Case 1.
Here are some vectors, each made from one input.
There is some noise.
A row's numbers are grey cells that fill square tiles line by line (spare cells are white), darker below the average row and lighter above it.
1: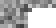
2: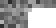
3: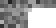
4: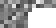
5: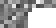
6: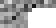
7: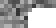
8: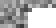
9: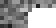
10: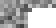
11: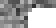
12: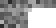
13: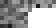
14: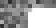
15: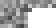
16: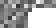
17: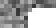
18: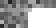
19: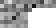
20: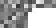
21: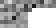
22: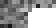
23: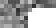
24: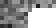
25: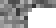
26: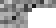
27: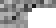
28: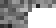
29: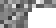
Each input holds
a point on a 6-point circle.
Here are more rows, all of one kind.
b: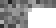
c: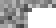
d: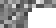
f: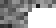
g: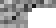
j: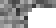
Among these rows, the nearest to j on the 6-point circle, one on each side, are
b and g.
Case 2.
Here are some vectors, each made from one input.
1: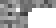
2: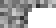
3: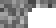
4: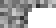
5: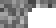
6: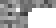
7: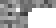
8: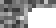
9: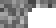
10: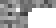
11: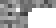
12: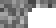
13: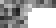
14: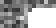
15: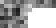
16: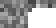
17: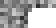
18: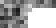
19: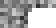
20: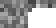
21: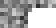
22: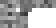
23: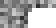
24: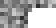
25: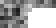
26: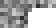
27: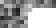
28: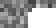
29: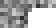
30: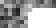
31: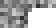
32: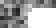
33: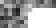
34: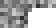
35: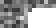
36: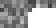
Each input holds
a point on a 5-point line.
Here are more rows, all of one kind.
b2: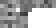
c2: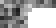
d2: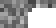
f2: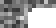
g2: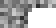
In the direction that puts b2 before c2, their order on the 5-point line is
g2, b2, d2, f2, c2.
